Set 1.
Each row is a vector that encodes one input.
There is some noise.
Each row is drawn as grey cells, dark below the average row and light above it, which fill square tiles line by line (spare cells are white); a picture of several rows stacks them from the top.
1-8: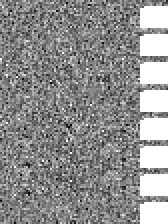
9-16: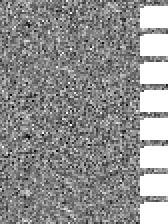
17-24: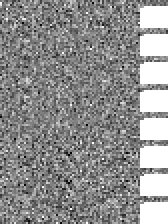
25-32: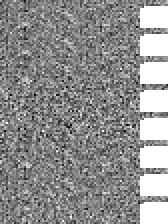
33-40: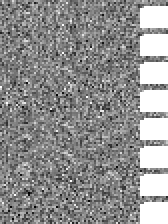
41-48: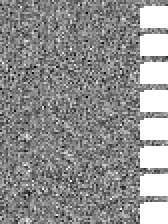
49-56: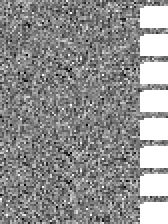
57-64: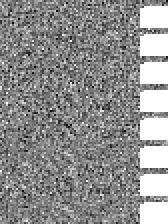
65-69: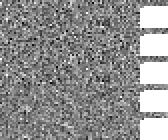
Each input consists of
either one of 4 labels, or a point on a 5-point line.
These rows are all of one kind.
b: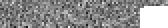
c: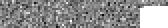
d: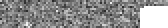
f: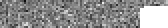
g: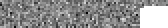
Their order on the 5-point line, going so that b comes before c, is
d, f, b, g, c.
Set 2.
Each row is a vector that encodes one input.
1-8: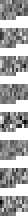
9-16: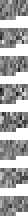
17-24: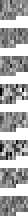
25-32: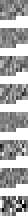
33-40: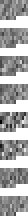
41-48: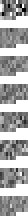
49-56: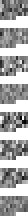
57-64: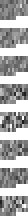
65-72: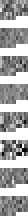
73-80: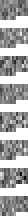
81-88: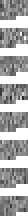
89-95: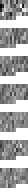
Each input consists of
one of 10 labels and a true/false value.
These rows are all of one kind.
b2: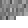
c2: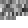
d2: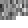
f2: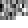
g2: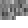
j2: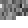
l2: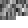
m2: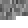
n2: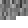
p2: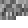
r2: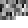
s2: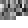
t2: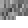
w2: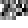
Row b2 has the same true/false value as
c2, d2, f2 and p2.
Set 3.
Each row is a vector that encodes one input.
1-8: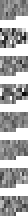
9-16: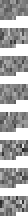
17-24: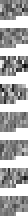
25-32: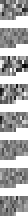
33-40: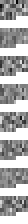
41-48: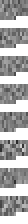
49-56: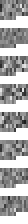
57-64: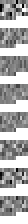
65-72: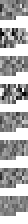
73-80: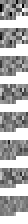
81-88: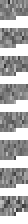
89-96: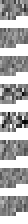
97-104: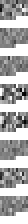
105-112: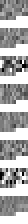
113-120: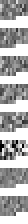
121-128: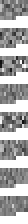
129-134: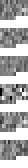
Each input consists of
either a fixed value, or one of 10 labels and a true/false value.
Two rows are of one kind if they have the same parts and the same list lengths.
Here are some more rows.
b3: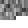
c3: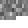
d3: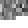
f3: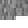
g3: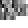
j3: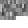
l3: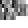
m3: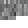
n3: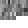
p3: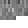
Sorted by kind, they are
b3, c3, d3, f3, j3, m3, n3, p3
g3, l3

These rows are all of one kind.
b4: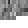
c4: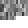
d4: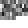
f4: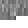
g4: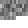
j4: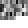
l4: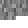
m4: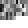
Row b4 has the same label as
c4 and m4.
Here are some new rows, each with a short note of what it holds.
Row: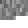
one of 10 labels and a true/false value
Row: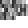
a fixed value
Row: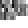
a fixed value
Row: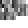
a fixed value
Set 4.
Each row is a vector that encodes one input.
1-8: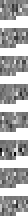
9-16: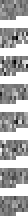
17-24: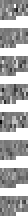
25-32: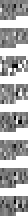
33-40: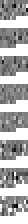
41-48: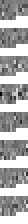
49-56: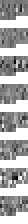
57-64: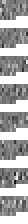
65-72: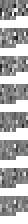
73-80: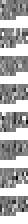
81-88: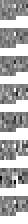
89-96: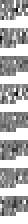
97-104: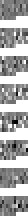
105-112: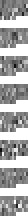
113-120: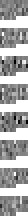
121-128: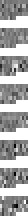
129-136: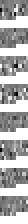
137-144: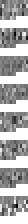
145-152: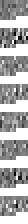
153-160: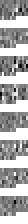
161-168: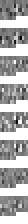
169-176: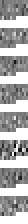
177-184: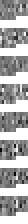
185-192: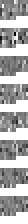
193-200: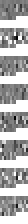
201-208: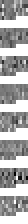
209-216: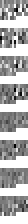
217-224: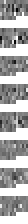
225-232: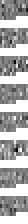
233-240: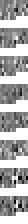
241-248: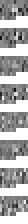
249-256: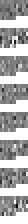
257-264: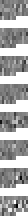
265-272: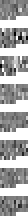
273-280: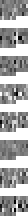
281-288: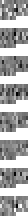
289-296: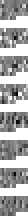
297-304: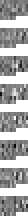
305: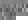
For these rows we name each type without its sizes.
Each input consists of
a list of points on a line.
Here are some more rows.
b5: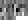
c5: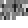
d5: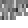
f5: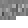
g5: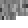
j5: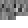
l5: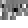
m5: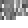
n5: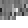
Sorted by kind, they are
b5
c5, f5, n5
d5, g5, j5, l5, m5

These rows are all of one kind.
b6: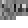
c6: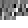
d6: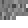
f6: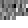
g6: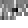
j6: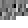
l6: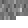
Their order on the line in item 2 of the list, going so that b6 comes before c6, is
b6, g6, d6, f6, c6, j6, l6.
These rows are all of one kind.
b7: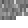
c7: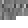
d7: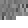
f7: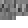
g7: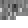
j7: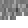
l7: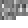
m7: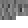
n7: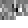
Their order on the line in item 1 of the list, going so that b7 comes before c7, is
n7, l7, g7, b7, m7, d7, c7, f7, j7.
